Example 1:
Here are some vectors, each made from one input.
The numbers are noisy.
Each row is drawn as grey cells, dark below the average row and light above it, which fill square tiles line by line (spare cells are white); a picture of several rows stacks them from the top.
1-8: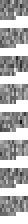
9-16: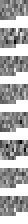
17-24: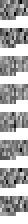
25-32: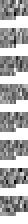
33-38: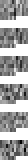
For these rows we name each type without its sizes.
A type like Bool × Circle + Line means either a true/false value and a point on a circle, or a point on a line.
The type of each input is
Bool × Line.
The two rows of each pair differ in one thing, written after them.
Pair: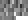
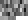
the place on the line
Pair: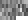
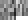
the true/false value
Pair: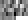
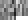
the place on the line
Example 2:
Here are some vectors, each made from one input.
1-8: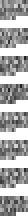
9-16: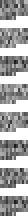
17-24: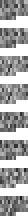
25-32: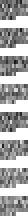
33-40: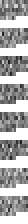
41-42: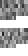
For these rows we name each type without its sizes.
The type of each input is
Bool × Line.
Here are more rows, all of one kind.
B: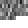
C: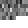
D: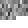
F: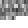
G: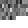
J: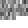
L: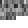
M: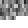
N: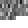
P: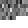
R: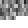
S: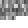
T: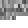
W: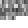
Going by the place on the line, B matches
F, N, S and W.
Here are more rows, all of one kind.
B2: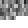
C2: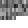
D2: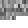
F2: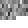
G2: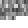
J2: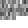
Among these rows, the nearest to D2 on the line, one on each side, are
G2 and J2.
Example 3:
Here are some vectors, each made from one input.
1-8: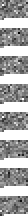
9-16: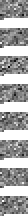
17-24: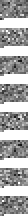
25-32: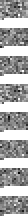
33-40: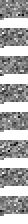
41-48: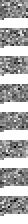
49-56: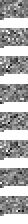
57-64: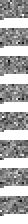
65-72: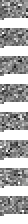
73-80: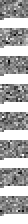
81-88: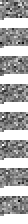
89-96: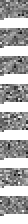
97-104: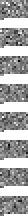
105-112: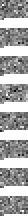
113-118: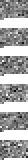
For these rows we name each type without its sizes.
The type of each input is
Circle + Line.
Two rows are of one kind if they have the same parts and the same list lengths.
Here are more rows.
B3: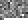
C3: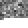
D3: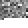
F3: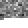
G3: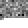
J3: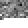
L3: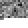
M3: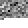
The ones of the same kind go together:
B3, C3, F3, G3, J3, L3
D3, M3

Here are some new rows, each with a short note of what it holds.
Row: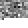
a point on a line
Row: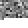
a point on a line
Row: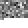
a point on a line
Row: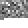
a point on a line
